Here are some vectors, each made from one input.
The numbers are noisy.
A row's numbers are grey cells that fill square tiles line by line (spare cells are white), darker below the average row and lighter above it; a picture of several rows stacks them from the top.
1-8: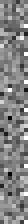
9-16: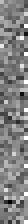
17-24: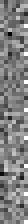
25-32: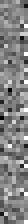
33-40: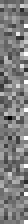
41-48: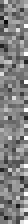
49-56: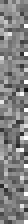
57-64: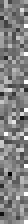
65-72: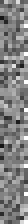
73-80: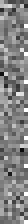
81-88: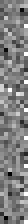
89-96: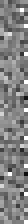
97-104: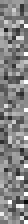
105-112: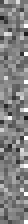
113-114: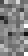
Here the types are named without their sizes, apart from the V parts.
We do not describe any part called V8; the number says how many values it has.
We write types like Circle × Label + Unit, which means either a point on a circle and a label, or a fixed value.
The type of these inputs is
Line × (Line + V8).
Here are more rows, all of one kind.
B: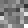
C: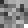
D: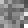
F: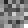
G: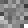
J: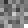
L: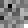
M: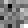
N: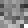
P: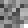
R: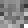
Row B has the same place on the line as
D, G, N and R.
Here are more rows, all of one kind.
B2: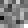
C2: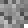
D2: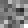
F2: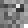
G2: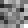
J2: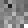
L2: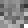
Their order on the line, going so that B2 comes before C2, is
B2, G2, F2, D2, J2, C2, L2.
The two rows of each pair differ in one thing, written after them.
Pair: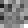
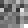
the value of V8
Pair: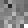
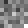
the value of V8
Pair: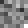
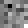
the value of V8
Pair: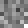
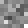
the value of V8
